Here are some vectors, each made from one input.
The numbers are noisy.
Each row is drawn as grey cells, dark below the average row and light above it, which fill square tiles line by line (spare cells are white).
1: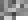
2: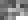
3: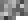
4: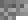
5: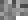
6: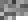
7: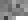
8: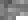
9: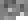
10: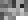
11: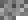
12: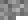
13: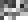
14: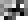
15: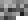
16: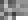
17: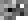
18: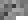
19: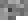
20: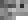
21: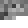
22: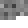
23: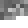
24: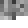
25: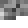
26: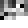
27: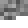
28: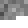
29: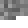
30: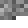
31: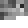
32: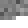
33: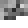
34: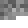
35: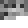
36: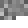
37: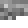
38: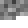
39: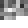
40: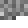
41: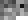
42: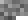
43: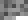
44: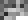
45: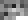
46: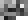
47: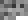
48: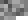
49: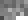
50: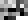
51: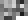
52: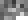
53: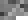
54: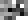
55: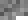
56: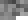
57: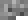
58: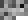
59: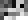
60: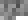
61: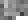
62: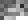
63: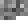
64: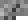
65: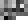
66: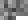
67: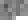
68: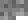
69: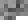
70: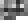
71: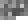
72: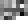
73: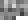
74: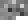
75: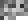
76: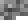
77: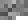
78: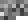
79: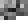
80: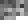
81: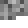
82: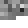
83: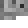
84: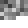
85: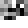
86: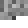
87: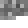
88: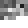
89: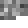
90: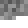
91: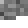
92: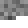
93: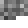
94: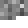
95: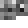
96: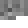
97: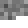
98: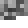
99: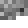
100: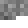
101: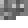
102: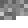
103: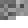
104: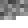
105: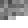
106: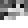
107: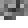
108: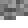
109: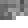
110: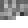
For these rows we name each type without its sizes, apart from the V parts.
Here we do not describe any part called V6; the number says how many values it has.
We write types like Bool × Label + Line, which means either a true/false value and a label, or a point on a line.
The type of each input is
Line × (Line + V6).
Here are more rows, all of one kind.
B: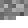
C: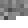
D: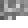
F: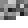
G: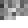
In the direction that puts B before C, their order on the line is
G, D, B, F, C.
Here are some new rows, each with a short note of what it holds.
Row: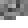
a point on each of two lines
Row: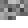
a point on a line and a value of V6
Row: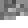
a point on each of two lines
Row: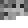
a point on each of two lines
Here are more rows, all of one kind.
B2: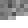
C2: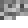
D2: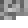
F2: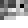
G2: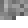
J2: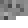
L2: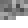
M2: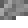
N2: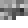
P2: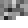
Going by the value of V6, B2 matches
F2, J2, L2 and P2.
